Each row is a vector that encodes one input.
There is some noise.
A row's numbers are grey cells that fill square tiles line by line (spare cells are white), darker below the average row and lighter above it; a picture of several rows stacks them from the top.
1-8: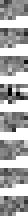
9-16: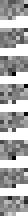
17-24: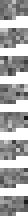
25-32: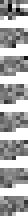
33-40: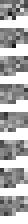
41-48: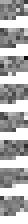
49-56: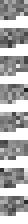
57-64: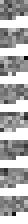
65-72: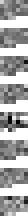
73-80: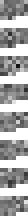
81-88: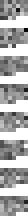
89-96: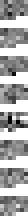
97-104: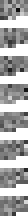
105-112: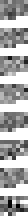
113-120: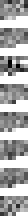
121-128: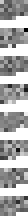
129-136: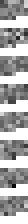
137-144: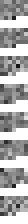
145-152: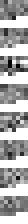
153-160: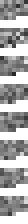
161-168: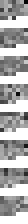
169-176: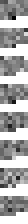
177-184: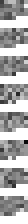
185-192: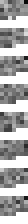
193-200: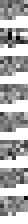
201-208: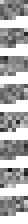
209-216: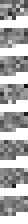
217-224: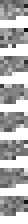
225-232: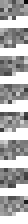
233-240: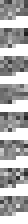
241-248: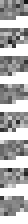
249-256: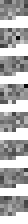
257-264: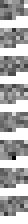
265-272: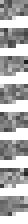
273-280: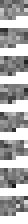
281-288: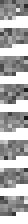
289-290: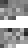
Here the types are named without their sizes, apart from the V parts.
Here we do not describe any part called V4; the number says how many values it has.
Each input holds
a list of items, each a true/false value and a value of V4.
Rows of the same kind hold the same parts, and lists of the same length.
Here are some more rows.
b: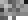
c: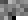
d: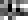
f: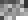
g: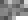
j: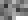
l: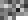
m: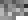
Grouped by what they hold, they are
b, f, l
c, g, j
d
m

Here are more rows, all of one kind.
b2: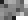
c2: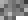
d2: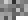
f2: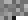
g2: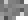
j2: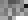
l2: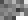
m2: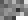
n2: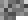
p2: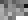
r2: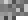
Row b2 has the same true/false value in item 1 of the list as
d2, f2, p2 and r2.
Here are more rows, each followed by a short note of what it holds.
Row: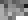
a list of two items
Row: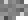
a list of two items
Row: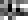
the empty list
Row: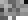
a list of one item
